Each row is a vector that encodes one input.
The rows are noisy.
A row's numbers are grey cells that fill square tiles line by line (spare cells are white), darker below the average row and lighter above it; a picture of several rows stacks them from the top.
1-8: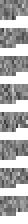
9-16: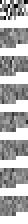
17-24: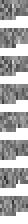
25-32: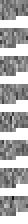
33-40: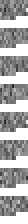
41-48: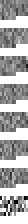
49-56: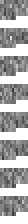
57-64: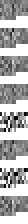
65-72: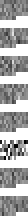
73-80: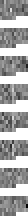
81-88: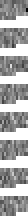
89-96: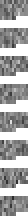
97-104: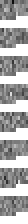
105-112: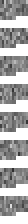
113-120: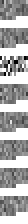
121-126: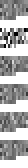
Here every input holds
either a point on a 15-point circle and a true/false value, or a fixed value.
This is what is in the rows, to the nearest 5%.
About 95% of them hold a point on a 15-point circle and a true/false value. The rest hold a fixed value.
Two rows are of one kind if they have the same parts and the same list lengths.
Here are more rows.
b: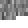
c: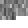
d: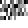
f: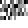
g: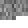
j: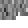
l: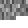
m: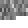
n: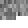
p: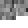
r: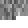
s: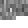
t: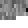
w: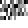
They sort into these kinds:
b, c, g, j, l, m, n, p, r, s, t
d, f, w

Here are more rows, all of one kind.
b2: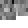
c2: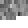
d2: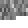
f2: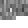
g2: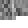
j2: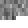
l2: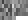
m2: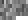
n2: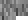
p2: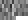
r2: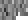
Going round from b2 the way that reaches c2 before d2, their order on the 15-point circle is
b2, p2, l2, g2, c2, d2, j2, r2, n2, f2, m2.
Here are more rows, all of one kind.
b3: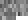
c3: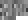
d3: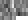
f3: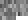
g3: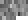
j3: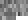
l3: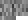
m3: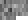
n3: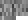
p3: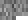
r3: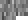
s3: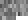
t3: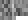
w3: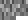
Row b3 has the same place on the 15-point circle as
f3, j3, s3 and t3.
